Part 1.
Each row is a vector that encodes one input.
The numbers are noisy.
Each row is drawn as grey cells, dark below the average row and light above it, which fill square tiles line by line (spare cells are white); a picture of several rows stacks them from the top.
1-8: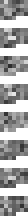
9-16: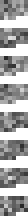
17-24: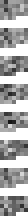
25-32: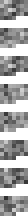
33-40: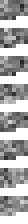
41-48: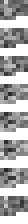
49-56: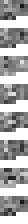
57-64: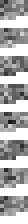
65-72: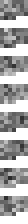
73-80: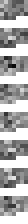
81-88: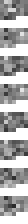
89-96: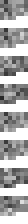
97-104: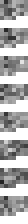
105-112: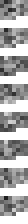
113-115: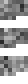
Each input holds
five true/false values.
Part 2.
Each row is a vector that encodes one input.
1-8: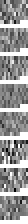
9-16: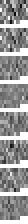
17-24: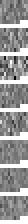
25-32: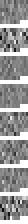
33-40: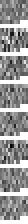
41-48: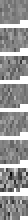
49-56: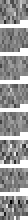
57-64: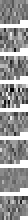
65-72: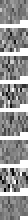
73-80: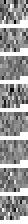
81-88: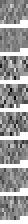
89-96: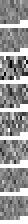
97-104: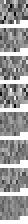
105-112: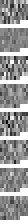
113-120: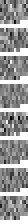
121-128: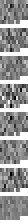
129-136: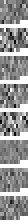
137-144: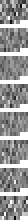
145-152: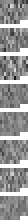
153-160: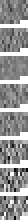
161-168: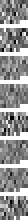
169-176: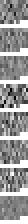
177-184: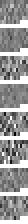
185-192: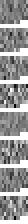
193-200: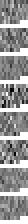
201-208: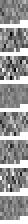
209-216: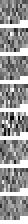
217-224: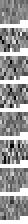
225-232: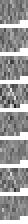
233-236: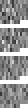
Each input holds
one of 8 labels.
